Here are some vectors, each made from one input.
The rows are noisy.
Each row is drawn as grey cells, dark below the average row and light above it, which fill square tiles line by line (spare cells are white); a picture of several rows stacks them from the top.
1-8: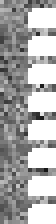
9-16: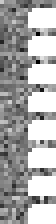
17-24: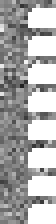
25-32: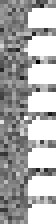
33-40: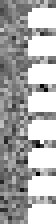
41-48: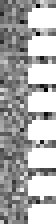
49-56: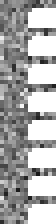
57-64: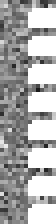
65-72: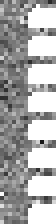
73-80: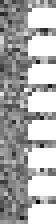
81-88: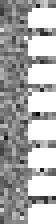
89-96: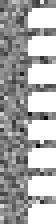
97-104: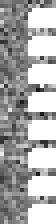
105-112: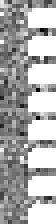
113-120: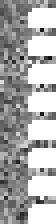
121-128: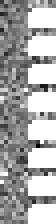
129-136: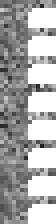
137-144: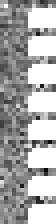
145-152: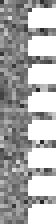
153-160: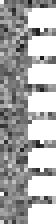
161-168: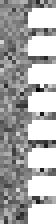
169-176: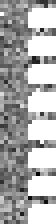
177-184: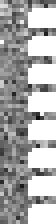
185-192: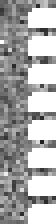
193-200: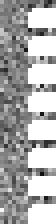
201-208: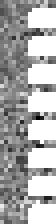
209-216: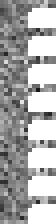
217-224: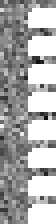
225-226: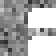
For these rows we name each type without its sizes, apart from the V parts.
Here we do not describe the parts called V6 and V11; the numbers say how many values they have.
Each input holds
a node of a tree, together with either a fixed value, or a node of a tree, a value of V6 and a value of V11.
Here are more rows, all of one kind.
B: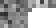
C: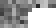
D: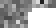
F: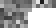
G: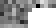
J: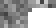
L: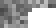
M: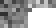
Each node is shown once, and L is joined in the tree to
C and J.
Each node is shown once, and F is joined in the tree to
D.
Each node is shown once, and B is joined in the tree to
J and M.
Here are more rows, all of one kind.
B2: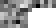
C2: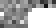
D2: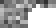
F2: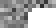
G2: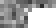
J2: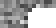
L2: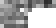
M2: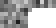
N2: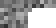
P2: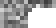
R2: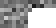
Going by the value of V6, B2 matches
C2, J2 and P2.
